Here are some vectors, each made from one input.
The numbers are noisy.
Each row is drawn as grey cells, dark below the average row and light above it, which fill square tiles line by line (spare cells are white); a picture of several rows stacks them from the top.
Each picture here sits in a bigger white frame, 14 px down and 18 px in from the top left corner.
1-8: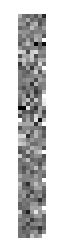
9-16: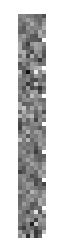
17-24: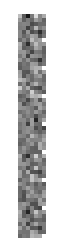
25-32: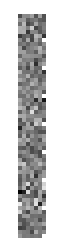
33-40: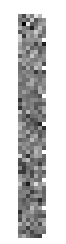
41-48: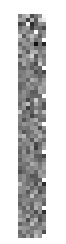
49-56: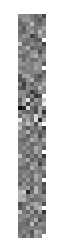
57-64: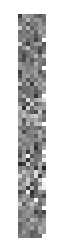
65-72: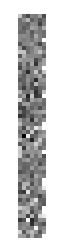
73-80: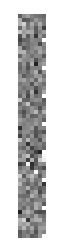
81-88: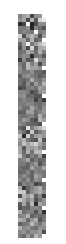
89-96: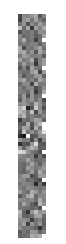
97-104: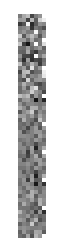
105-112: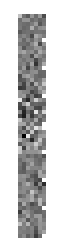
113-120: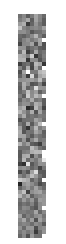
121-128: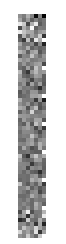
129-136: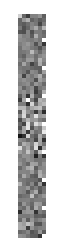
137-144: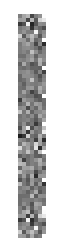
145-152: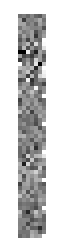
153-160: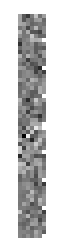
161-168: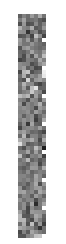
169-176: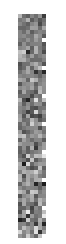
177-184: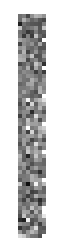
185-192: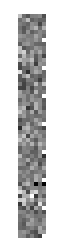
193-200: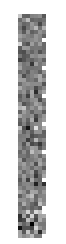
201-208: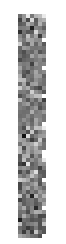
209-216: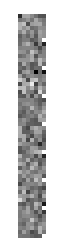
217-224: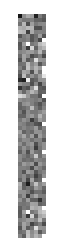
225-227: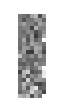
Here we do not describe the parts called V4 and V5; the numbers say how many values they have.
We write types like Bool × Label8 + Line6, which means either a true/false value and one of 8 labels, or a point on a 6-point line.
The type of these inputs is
(Line7 + Line12) × V4 + V5.
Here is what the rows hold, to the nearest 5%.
About 80% of them hold a value of V4, together with either a point on a 7-point line, or a point on a 12-point line. The rest hold a value of V5.
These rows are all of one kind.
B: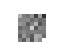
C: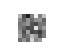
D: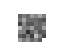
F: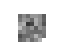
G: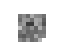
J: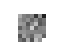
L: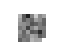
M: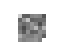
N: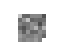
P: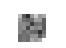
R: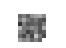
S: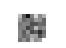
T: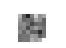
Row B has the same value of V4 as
J, M and N.
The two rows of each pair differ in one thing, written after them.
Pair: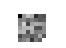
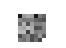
the place on the 12-point line
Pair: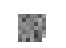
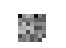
the value of V4
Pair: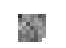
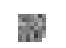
the value of V4
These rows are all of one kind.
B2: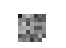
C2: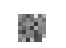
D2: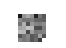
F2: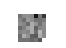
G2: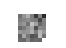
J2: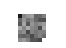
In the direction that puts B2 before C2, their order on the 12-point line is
J2, B2, D2, F2, C2, G2.
